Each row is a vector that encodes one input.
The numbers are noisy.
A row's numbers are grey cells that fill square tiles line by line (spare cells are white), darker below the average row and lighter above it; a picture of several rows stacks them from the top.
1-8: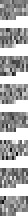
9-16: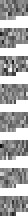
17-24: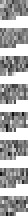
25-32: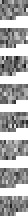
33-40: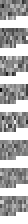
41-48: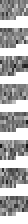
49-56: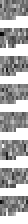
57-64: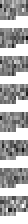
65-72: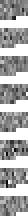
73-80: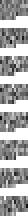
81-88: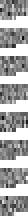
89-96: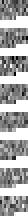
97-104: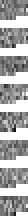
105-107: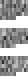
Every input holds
a point on a 5-point line, together with either a point on a 6-point circle and a true/false value, or a point on a 5-point line.
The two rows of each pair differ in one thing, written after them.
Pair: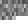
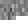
the true/false value
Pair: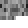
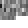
the true/false value
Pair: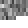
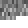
the place on the 6-point circle
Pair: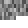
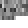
the place on the 5-point line
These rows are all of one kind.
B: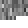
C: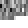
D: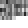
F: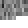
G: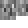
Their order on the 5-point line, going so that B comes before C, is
B, D, F, G, C.
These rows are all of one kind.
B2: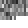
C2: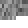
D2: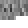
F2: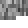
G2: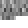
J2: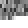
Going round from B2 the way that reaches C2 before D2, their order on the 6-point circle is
B2, J2, G2, F2, C2, D2.
